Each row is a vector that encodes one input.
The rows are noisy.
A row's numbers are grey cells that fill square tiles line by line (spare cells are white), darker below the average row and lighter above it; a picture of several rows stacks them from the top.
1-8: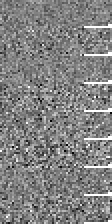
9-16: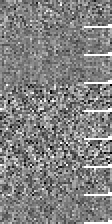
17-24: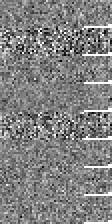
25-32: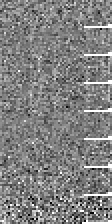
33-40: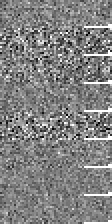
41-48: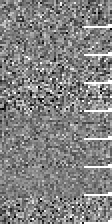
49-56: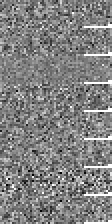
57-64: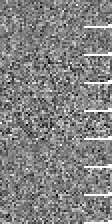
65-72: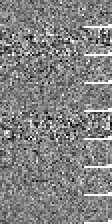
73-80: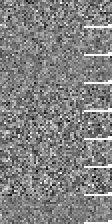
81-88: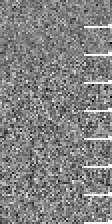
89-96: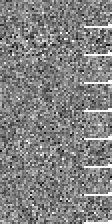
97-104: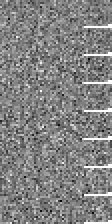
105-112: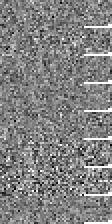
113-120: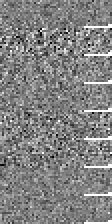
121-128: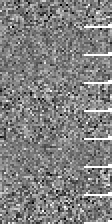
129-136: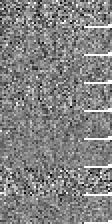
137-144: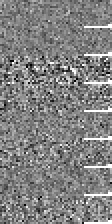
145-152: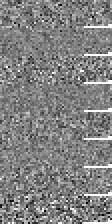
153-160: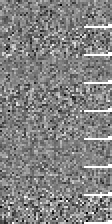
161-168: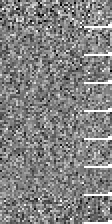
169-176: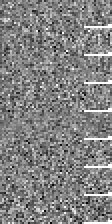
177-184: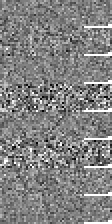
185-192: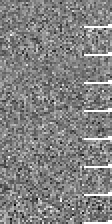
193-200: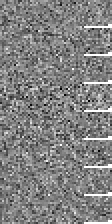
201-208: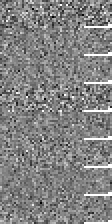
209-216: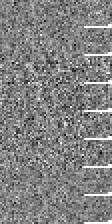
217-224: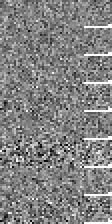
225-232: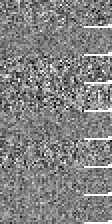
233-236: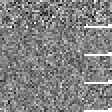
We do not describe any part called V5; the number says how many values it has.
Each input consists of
either a point on an 11-point line, or a point on each of two 13-point lines, or a value of V5.
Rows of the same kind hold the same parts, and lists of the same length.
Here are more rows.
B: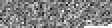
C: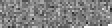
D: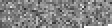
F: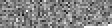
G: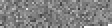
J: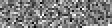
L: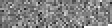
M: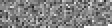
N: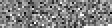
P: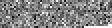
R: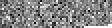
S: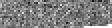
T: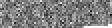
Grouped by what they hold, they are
B, F, J, P, R
C, G, S, T
D, L, M, N

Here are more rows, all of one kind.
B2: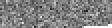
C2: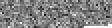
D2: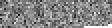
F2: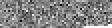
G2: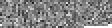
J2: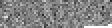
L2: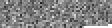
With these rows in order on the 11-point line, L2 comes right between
B2 and J2.
